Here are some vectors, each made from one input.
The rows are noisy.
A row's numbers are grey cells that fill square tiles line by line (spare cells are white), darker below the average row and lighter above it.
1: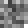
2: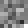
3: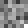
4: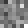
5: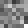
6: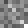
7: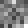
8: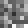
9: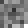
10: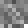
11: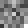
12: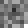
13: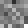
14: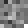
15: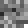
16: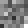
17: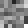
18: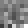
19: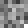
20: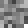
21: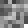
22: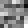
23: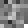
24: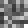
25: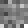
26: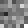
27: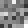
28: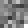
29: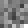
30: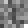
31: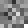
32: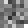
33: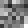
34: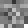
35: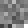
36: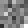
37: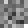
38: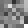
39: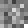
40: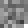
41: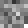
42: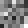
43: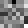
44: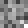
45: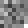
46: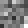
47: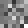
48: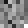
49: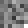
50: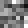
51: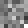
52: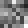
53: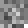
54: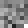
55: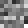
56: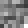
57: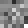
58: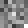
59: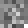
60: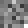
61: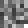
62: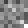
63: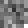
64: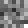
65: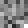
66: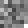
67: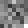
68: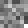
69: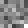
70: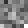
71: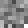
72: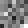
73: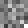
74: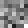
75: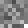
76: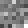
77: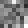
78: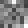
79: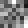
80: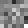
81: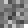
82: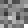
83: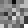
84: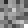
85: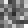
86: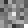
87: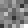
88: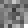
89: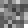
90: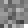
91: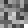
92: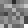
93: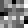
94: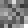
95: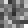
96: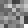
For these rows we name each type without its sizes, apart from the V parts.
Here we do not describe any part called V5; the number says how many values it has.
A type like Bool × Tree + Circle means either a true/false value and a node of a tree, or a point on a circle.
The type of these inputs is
Bool × (Tree + V5).
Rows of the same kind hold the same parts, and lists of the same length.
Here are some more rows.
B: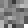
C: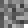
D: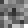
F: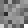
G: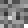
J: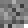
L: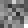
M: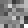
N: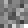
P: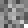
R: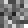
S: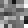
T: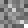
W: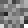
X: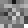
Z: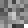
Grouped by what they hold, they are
B, M, N, P, R, S, T, X
C, D, F, G, J, L, W, Z

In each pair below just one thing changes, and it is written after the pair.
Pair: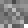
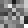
the node of the tree
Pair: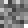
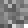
the node of the tree
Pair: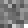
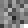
the node of the tree
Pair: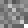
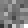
the true/false value
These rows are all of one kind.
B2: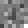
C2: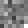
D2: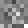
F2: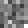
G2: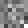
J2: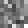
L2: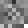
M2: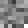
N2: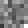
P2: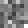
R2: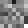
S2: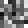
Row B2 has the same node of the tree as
F2, L2, P2 and R2.
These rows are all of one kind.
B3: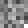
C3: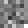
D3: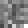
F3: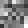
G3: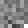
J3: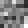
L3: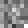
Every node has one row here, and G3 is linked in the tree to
F3 and J3.
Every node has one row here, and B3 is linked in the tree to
D3.
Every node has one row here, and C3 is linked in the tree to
J3 and L3.
